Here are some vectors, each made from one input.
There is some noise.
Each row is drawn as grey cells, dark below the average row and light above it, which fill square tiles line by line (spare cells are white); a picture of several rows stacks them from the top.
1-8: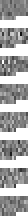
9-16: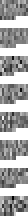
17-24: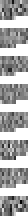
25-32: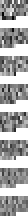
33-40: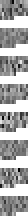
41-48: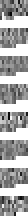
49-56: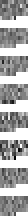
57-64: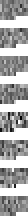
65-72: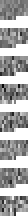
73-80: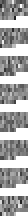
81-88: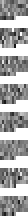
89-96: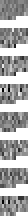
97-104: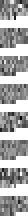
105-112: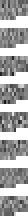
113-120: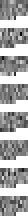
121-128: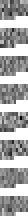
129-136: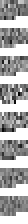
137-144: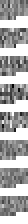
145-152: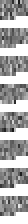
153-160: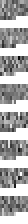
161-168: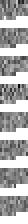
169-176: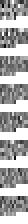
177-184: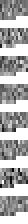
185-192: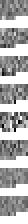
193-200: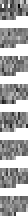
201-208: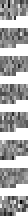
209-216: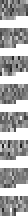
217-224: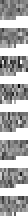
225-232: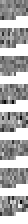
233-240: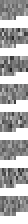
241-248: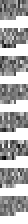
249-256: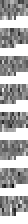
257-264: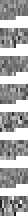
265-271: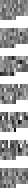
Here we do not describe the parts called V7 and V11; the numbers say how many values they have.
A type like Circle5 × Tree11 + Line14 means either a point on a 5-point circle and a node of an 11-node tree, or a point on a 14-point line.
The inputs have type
(Bool × Line5 + V7) × (Line9 + V11).
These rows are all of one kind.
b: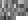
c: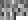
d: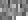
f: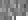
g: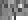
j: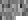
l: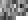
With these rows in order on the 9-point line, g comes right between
c and f.
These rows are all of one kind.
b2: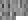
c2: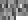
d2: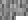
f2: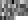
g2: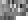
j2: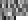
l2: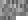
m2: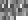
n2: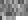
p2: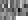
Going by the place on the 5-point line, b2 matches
c2, f2 and l2.
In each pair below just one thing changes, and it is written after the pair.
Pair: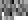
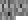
the value of V11
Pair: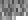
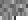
the value of V11
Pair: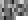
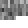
the true/false value
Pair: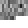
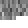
the true/false value
